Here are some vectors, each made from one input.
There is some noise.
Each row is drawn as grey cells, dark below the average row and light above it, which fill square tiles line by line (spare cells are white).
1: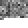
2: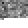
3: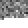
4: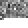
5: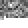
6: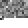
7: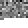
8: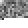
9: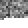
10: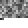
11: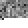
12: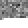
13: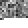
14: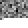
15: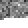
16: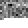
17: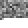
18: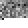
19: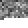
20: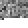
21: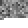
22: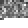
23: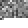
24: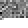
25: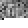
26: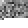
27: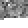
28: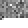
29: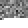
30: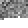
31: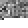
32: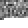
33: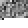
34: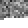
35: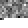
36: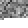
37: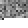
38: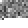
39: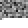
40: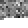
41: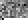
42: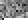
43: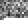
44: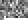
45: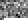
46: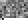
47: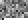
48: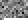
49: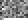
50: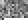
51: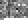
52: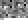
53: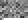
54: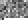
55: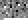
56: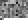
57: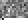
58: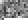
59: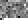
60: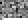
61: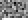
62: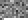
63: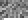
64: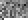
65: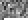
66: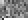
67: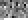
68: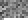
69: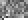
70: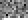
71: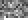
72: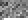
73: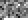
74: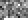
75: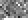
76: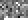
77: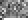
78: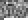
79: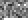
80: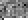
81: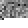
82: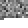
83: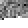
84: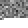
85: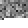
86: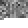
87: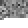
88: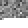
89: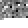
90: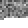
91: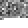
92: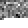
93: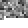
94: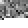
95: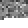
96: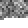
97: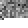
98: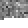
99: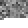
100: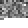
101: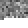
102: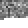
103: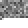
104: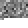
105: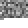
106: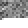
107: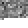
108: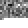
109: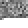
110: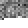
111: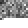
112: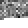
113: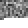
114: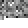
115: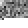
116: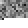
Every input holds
a node of each of two 8-node trees, together with either a point on a 6-point circle, or a fixed value.
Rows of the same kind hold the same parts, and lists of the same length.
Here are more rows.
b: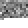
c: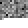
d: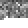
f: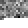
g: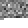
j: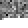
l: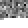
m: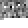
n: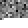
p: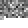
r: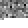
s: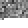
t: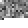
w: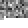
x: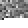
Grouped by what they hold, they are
b, d, f, g, m, s, t, w, x
c, j, l, n, p, r

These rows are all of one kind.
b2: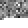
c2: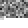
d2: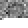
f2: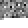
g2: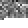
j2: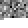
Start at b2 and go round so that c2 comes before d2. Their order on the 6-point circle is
b2, f2, j2, c2, g2, d2.
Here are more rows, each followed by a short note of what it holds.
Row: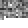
a node of each of two 8-node trees
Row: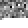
a point on a 6-point circle and a node of each of two 8-node trees
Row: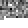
a point on a 6-point circle and a node of each of two 8-node trees
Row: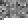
a node of each of two 8-node trees
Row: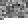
a node of each of two 8-node trees
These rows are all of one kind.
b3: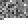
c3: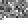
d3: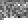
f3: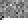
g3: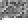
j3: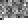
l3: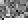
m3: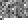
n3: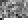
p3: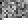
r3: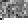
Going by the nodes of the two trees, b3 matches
m3, n3 and r3.
